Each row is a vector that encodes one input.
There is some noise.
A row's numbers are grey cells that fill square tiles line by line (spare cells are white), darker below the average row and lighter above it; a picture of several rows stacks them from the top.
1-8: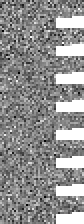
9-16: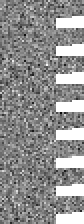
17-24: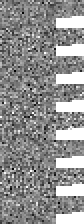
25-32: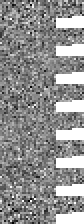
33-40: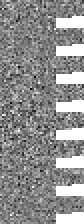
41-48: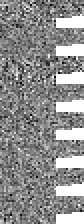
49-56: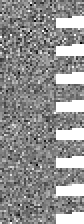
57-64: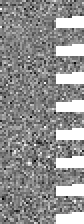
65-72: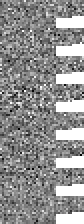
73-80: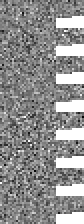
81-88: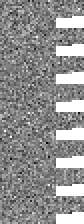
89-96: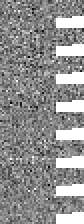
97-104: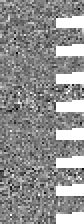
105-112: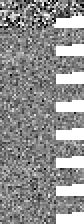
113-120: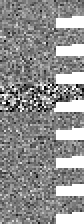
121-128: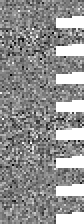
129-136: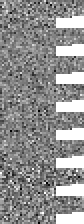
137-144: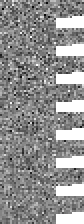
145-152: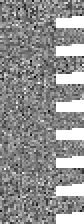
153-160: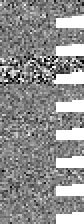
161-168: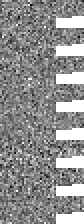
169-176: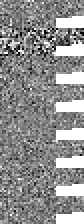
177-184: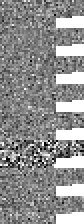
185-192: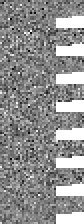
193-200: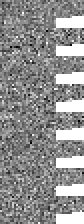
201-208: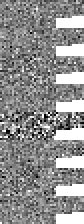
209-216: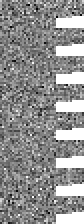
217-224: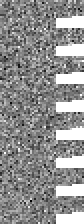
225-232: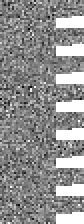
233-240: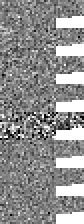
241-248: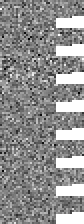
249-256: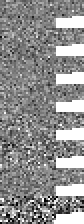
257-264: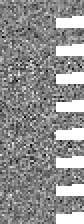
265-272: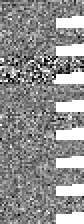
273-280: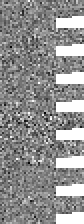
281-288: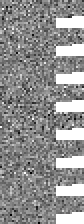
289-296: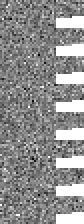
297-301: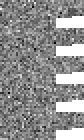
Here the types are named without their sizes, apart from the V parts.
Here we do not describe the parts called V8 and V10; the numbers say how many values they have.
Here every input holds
either a fixed value, or a label, a node of each of six trees, a value of V8 and a value of V10.
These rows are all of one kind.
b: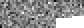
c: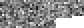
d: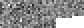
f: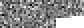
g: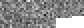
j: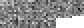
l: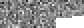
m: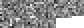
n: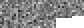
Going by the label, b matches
c, m and n.
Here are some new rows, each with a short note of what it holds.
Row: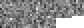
a label, a node of each of six trees, a value of V8 and a value of V10
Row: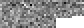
a label, a node of each of six trees, a value of V8 and a value of V10
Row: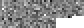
a label, a node of each of six trees, a value of V8 and a value of V10
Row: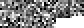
a fixed value
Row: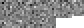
a label, a node of each of six trees, a value of V8 and a value of V10
